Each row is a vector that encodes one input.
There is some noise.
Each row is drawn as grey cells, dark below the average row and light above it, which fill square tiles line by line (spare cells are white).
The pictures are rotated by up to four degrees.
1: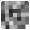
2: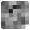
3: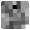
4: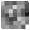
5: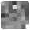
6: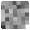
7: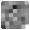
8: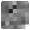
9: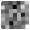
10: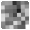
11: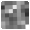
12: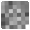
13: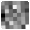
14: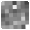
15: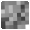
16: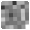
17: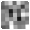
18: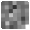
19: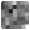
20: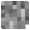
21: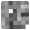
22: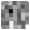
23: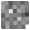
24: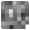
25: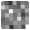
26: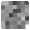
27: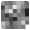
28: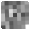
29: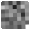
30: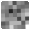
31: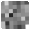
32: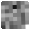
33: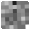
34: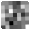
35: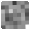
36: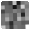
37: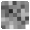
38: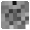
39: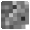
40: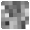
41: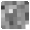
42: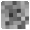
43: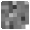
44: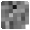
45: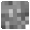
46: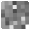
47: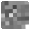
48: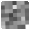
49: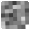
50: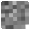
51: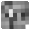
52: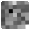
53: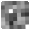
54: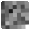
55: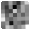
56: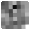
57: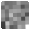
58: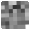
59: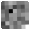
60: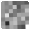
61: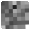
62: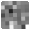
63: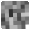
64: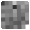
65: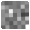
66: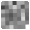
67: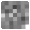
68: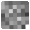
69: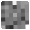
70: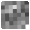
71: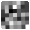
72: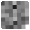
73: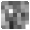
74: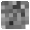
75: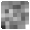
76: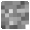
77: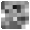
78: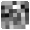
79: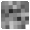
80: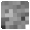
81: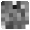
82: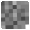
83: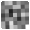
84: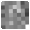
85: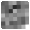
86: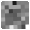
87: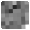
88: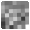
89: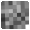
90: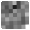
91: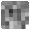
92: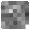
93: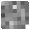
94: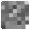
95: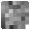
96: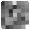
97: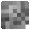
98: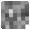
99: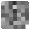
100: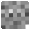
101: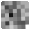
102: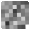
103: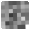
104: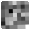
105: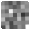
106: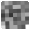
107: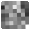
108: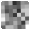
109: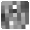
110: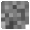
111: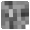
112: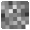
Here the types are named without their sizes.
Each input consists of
a point on a circle, a point on a line and a true/false value.
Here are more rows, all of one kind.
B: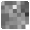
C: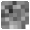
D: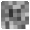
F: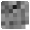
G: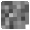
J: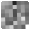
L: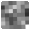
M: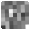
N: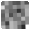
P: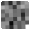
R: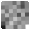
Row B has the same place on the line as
L and R.
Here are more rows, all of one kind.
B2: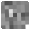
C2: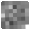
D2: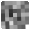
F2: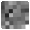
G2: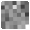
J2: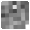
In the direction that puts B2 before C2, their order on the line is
D2, J2, G2, B2, C2, F2.
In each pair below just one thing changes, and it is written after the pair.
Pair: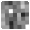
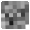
the place on the line
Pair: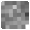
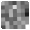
the true/false value
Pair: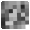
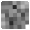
the place on the circle
